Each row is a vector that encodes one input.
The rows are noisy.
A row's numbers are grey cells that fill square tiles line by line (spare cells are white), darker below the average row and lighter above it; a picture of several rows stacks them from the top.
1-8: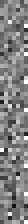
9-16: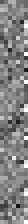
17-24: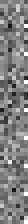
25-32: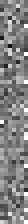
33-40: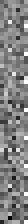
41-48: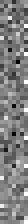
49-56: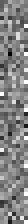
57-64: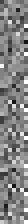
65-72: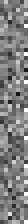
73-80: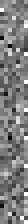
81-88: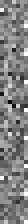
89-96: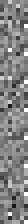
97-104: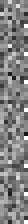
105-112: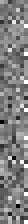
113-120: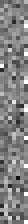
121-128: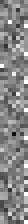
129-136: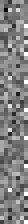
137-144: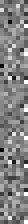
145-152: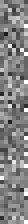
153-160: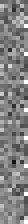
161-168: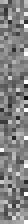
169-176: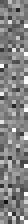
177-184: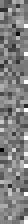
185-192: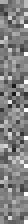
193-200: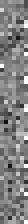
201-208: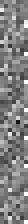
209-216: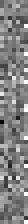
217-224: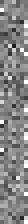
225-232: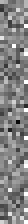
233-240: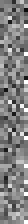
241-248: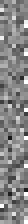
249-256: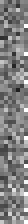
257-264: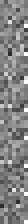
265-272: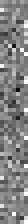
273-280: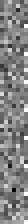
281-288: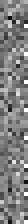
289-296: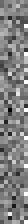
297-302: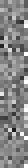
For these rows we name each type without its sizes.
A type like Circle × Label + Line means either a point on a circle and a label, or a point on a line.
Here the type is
Label × (Label + Line).
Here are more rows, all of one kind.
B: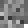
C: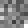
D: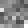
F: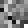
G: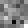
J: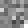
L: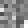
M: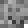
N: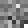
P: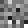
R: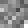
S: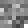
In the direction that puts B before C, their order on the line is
F, P, N, B, S, M, R, D, L, J, C, G.
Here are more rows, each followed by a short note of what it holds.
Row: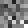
two labels
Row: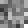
two labels
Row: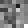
two labels
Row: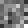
two labels
